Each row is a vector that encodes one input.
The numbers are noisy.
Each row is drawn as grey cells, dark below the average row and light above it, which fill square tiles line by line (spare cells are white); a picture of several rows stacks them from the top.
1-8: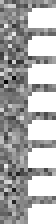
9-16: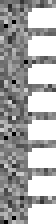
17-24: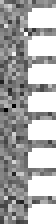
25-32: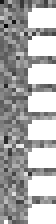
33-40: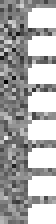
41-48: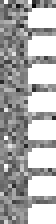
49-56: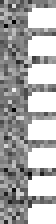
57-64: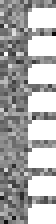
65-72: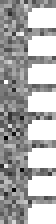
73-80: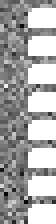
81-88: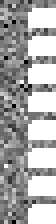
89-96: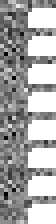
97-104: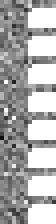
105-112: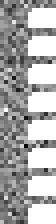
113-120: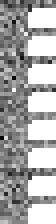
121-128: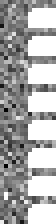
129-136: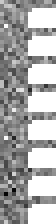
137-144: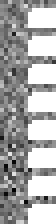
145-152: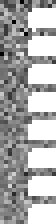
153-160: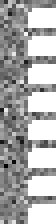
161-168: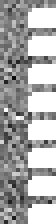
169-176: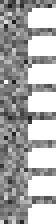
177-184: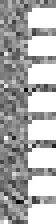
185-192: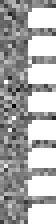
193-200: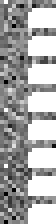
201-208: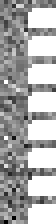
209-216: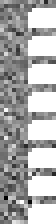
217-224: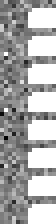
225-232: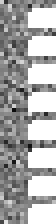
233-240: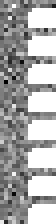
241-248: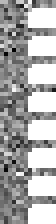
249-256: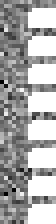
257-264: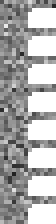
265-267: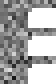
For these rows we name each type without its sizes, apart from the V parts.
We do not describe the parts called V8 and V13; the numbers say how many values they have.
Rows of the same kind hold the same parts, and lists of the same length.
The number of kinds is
3.
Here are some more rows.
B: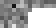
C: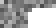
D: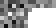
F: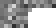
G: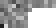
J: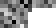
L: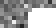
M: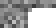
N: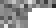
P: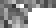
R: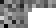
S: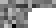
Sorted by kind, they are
B, L, P
C, F, G, M, N, S
D, J, R

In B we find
a point on a circle and a point on a line.
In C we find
a point on a line and a value of V13.
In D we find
a value of V8.
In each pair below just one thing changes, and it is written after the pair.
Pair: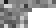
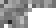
the value of V13
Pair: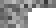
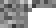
the value of V13
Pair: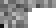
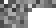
the place on the line
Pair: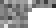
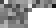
the place on the line
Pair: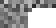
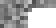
the place on the line
